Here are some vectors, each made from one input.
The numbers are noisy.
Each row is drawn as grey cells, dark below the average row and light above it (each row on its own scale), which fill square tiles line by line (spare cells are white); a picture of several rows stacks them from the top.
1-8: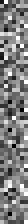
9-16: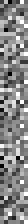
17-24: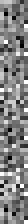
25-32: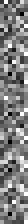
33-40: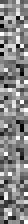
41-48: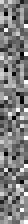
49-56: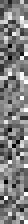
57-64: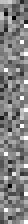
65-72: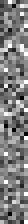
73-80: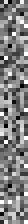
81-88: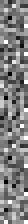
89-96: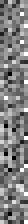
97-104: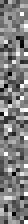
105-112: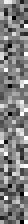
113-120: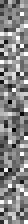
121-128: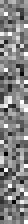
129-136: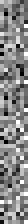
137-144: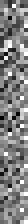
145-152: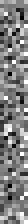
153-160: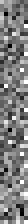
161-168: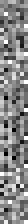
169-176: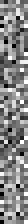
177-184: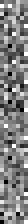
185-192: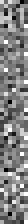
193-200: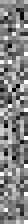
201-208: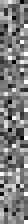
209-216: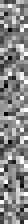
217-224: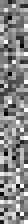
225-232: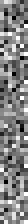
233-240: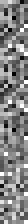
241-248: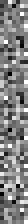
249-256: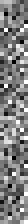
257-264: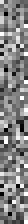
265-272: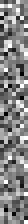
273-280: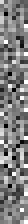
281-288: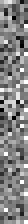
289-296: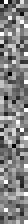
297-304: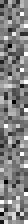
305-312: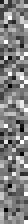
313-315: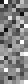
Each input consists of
one of 6 labels.
